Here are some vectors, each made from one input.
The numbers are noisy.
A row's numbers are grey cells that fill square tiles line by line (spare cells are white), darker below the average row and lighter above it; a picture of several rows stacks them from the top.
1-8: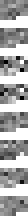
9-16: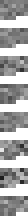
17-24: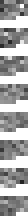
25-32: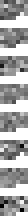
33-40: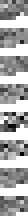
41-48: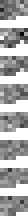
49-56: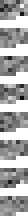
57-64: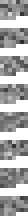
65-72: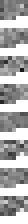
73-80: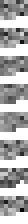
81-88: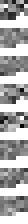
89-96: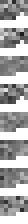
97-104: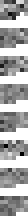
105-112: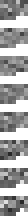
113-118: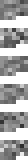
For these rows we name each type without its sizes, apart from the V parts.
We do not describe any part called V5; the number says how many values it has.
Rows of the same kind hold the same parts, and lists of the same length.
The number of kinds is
2.
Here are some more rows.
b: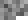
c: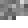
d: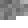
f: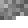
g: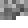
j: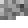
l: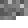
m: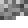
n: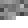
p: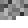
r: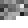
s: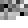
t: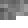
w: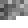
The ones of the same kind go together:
b, c, f, g, j, l, m, n, r
d, p, s, t, w

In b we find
a point on a line and a true/false value.
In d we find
a true/false value and a value of V5.
